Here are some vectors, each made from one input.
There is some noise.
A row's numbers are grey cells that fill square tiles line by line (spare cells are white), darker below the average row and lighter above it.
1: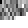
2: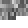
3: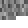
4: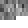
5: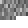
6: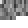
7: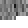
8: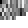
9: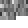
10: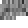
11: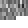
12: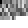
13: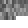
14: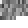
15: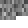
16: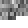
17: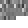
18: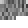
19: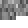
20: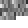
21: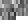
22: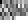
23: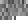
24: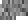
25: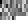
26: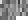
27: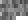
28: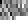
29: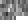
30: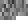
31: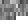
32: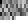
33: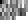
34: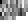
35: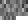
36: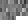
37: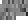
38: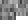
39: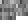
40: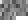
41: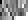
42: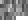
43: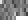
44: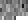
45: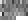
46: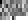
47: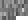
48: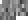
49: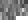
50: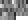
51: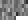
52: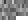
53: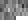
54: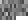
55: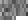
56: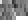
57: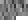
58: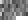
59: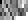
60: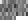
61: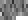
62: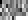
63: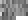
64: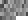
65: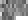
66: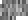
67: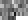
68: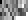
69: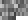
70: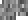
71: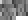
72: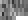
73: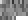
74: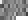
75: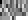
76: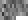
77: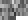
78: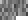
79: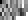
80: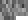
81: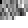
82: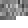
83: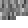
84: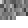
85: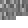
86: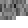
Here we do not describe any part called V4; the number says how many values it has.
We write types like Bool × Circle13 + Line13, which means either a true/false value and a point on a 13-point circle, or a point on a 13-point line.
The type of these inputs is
(Bool × Bool × Bool + Unit) × Line6 + V4.
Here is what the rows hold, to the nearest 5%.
About 80% of them hold a point on a 6-point line, together with either a fixed value, or three true/false values. The rest hold a value of V4.
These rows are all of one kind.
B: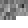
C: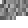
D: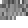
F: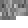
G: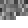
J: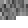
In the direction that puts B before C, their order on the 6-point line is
G, B, F, C, D, J.
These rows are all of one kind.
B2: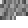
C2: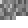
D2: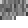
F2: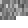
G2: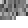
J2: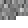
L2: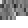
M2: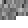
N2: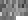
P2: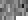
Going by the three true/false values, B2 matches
D2, G2, J2 and M2.
